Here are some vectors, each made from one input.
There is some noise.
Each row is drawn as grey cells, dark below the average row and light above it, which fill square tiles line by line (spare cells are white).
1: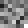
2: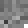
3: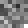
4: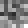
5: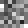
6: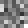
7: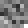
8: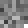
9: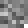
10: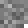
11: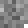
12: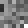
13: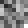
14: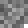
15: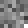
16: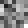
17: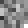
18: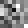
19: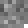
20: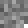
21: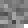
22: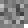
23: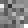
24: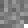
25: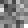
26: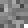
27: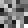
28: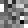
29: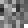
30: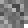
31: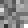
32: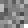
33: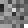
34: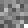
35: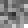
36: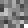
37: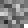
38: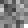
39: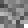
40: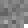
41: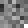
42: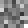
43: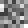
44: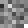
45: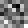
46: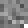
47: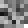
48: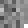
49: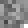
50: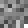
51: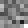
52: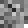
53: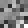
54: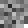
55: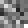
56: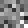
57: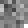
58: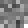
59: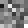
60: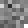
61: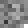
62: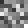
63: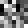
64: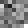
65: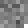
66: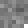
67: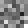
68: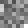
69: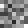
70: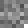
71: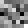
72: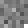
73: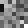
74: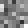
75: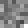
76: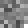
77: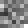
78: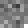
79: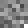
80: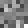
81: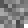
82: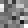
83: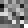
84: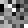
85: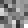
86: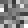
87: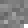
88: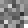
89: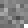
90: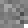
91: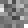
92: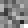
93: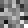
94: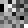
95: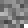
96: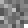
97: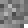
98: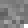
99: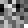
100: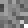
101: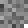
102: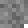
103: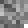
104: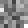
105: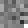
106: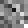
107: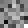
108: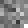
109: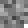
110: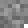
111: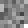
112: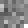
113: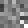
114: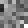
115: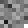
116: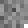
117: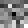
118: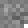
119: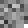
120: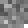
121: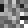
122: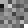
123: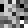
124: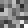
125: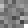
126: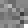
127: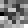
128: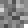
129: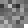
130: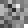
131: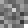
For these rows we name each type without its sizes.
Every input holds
a list of items, each a point on each of two lines.
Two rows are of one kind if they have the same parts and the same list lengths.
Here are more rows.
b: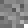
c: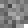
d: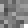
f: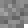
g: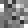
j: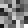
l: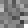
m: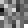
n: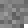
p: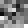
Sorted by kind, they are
b, c, d, j
f, g, l, m, n
p

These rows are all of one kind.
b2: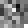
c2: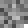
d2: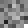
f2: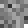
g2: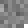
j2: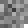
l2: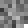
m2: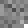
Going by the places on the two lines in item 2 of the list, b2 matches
d2 and g2.
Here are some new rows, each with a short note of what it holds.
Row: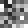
the empty list
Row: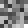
the empty list
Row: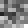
the empty list
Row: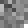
a list of two items
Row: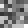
the empty list
